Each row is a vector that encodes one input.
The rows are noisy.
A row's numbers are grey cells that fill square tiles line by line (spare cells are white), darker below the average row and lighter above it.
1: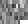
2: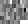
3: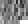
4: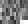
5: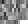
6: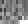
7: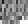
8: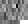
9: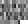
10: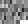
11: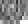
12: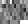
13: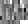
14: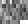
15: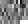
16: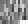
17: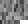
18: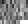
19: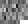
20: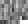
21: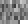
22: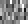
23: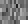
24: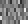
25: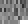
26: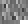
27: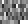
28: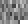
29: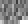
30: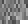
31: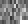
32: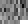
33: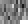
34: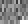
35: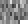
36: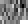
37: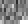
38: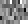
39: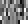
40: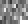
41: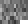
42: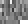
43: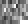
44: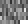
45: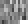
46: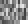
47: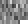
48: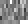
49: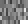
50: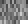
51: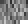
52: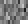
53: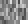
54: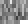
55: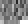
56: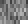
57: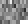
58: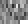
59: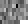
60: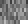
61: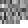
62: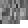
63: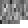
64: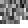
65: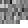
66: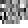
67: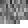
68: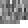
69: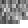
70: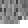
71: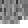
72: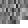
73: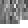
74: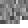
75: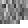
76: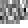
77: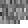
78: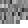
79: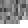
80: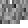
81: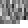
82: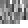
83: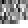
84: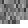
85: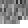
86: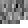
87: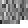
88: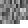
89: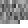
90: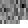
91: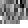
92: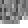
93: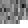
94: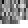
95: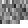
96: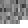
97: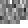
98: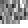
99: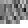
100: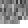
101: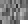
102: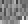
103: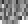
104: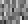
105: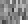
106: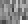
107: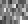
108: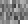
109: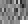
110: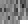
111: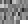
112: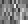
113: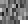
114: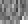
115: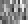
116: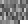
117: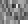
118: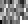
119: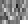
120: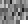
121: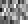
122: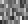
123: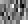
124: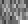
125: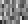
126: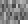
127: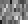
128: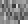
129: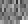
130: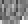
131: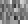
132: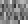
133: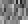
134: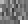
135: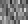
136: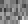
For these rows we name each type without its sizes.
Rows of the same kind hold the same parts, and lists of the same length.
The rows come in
5 kinds.
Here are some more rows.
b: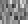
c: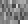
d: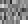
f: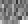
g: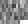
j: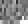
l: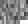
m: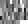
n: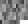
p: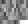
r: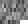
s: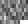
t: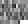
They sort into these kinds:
b, c, g, l, s, t
d
f, j
m, n
p, r

